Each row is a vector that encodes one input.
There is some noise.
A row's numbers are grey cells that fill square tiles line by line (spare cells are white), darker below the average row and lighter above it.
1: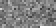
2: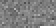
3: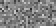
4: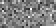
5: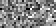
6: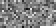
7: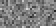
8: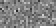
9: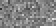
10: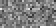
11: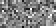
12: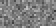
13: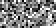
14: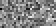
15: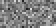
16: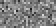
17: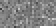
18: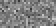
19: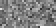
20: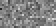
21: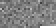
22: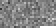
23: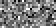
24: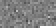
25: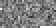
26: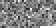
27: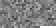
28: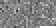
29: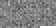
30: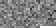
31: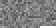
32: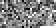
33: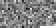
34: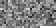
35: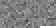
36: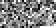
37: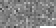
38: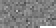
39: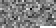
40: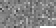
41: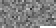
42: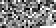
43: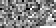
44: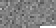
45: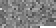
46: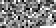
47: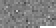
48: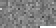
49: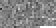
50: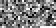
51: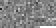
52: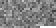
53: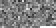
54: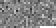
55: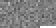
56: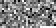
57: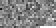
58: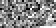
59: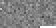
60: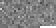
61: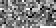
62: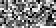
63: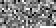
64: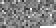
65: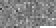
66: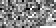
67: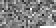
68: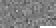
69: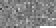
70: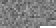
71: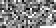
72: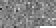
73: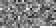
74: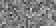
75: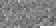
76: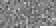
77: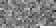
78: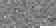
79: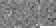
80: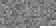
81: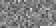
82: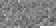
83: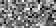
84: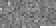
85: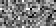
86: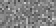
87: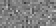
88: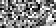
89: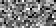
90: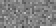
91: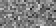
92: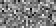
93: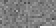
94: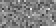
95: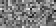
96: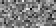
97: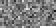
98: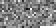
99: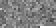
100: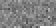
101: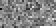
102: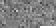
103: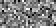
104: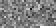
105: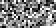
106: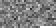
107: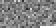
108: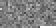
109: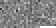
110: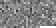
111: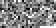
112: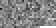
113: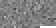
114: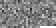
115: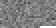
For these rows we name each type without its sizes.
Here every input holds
a point on a line, together with either a point on a circle, or a fixed value.
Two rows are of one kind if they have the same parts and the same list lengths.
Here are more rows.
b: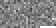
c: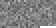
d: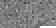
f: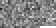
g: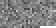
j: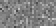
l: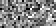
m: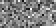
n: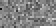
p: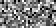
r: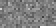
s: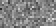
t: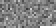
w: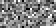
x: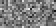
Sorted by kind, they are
b, f, j, l, n, p, s
c, d, g, m, r, t, w, x

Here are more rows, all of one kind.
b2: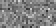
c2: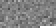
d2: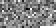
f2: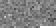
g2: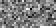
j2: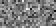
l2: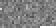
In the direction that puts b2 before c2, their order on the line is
b2, j2, c2, f2, g2, l2, d2.
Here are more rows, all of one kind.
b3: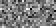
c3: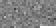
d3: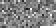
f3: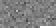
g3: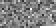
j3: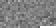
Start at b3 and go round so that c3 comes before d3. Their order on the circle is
b3, f3, c3, j3, d3, g3.
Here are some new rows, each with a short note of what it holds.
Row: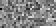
a point on a line
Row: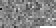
a point on a line
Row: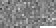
a point on a line
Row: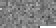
a point on a circle and a point on a line
